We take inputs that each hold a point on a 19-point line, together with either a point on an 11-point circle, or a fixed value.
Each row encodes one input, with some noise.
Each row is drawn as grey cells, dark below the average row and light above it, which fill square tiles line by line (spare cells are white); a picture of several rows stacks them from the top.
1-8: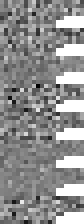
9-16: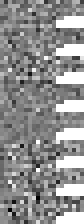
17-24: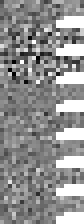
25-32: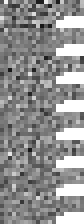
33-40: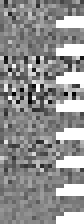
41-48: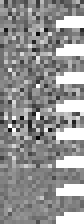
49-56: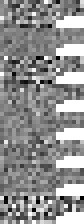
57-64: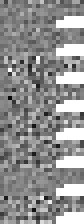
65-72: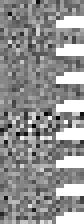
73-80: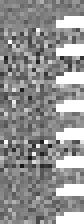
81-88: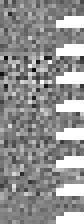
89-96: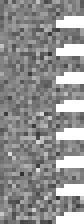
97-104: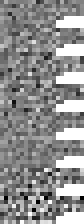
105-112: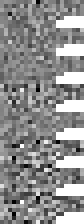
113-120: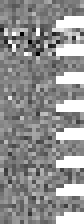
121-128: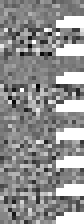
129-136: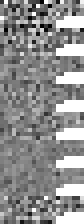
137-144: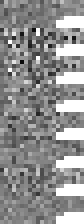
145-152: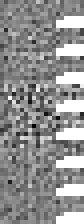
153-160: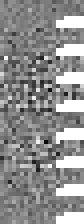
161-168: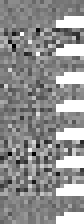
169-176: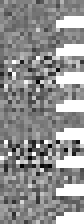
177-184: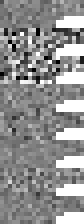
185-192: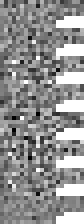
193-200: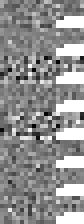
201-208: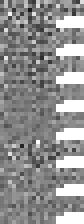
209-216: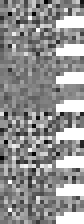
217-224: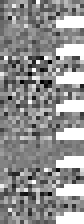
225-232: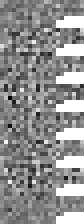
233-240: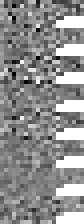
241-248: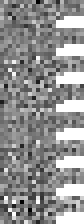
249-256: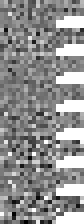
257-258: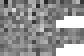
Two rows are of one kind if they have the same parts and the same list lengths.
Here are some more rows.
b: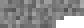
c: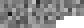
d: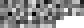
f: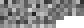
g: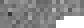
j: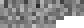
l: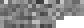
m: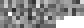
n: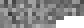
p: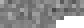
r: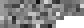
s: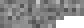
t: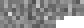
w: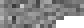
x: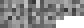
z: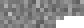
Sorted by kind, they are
b, f, j, m, n, p, r, s, t, w, x, z
c, d, g, l

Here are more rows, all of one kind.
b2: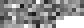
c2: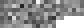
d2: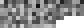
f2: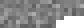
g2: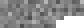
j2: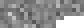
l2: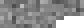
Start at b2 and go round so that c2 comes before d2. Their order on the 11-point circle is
b2, f2, c2, d2, j2, l2, g2.
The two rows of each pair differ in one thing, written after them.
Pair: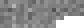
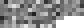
the place on the 19-point line
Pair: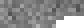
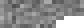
the place on the 11-point circle
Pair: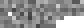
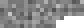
the place on the 11-point circle
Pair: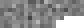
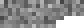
the place on the 11-point circle
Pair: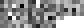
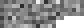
the place on the 11-point circle
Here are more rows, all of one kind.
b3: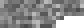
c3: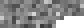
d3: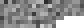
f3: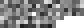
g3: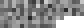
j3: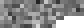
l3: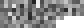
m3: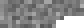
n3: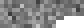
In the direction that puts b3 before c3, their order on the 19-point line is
b3, j3, g3, n3, l3, m3, c3, d3, f3.
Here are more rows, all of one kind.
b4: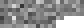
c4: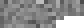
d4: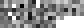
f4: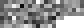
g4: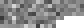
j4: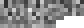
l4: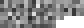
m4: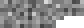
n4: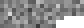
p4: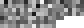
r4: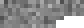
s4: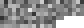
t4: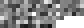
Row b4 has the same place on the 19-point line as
g4, j4 and s4.
